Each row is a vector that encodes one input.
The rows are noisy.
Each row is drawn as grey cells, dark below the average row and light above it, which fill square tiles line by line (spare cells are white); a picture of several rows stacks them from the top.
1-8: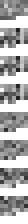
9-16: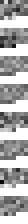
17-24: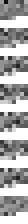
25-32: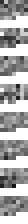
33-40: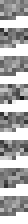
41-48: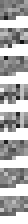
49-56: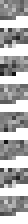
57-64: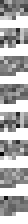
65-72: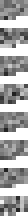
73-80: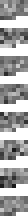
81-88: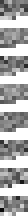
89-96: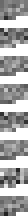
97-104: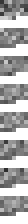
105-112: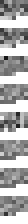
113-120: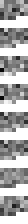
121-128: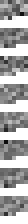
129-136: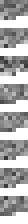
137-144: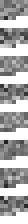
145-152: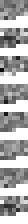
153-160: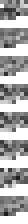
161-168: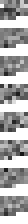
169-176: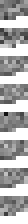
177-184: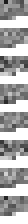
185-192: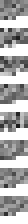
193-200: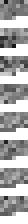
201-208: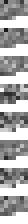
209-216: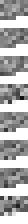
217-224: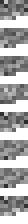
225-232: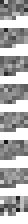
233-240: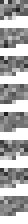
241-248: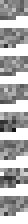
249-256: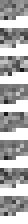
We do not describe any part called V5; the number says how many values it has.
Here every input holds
either a point on a 9-point circle, or a point on a 13-point circle and a value of V5.
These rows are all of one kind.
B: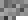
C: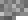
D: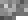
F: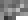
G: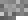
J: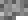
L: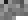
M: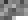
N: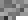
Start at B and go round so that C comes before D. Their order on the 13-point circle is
B, L, J, F, C, M, G, D, N.
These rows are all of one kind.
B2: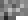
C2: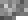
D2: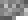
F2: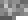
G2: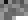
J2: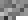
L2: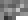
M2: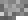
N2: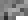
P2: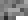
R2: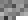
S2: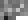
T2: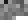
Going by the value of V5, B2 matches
L2, N2, P2 and S2.
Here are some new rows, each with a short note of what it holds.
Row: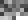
a point on a 9-point circle
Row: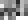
a point on a 9-point circle
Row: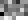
a point on a 9-point circle
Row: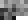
a point on a 9-point circle
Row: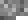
a point on a 13-point circle and a value of V5
